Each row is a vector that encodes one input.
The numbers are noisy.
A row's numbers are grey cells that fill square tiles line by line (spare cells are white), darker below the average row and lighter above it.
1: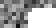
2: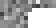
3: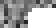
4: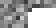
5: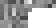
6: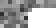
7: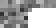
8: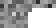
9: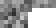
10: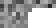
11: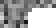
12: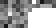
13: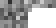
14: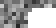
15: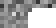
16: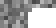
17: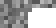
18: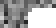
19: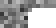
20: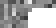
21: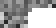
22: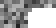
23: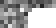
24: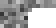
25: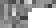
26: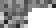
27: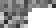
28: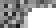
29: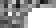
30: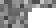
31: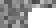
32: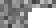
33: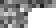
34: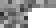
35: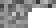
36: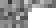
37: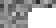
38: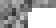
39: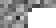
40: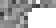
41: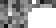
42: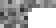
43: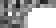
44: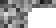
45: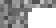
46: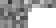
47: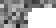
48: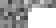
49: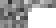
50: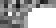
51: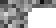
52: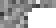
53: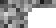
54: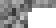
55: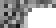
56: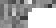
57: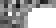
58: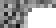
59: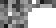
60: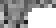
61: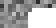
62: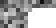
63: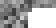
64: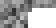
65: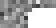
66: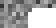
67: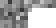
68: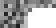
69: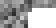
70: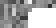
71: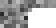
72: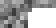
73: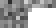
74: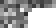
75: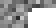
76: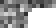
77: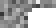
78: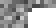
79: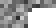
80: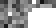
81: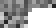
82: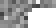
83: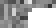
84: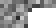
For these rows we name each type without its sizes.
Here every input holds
either a point on a line, or three true/false values.
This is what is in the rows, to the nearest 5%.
About 40% of them hold a point on a line. The rest hold three true/false values.
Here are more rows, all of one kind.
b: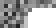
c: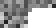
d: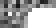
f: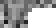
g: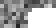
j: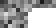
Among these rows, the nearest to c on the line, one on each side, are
b and f.
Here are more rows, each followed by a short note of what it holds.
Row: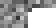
three true/false values
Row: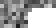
a point on a line
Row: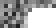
a point on a line
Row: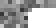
three true/false values
